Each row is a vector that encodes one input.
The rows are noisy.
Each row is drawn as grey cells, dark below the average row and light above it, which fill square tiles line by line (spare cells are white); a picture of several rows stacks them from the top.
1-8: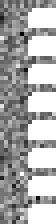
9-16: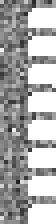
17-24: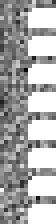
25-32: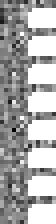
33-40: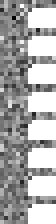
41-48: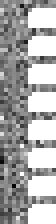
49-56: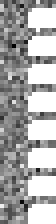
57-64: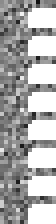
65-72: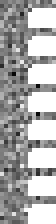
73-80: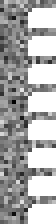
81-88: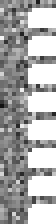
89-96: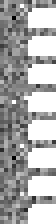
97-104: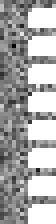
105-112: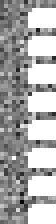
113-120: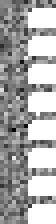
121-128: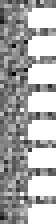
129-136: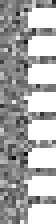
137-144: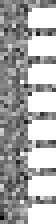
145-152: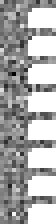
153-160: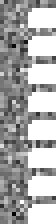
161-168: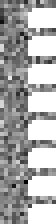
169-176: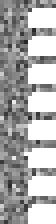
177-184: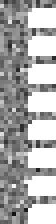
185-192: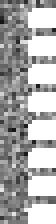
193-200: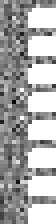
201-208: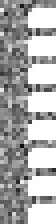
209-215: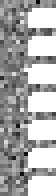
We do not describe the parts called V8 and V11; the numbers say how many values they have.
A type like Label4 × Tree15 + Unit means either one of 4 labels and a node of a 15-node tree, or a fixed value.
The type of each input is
(Bool × Label5 + V11) × V8.
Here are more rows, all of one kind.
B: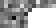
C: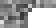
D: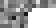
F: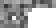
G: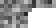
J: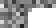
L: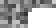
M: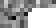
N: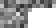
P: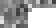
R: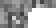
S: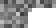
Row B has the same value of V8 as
D and M.
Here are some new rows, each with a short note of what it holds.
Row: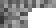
a value of V8 and a value of V11
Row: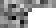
a value of V8 and a value of V11
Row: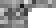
a value of V8 and a value of V11
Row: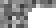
a value of V8 and a value of V11
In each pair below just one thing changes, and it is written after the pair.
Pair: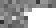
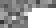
the true/false value
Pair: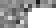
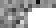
the true/false value
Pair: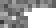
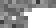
the true/false value
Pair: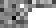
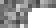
the value of V8
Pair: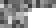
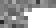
the value of V8
